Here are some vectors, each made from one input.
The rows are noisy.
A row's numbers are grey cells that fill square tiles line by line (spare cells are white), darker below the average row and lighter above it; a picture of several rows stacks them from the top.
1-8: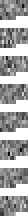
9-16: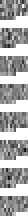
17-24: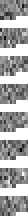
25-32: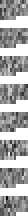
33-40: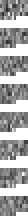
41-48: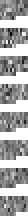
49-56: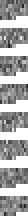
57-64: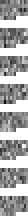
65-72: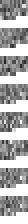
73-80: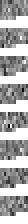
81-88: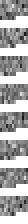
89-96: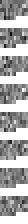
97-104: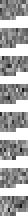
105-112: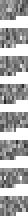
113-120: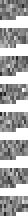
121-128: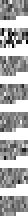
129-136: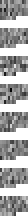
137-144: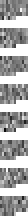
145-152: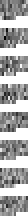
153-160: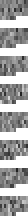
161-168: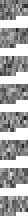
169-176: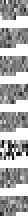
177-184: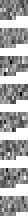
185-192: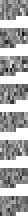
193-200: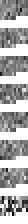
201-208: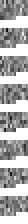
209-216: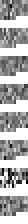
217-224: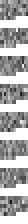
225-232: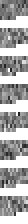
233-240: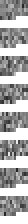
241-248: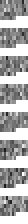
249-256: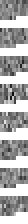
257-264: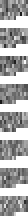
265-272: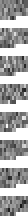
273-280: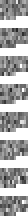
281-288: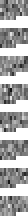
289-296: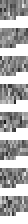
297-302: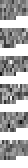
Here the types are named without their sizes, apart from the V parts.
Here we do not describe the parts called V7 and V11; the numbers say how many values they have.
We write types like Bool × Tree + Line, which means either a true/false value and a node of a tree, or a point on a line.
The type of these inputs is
(Bool × Bool × Bool × Bool + V7) × Label × V11 + Unit.
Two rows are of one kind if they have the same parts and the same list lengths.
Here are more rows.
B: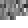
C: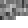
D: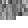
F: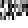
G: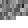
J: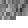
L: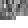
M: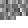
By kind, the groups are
B, C, J
D, G, L, M
F

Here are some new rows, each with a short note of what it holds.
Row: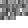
a label, four true/false values and a value of V11
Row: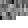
a label, a value of V7 and a value of V11
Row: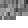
a label, a value of V7 and a value of V11
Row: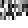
a fixed value
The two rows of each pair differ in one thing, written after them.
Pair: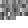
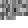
the label
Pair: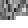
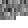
the value of V11
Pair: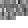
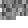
the value of V11
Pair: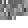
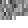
the label
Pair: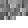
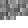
the label
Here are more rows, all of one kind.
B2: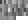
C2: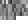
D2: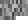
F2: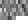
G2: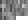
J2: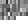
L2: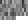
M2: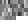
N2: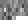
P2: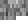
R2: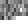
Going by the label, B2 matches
F2 and M2.
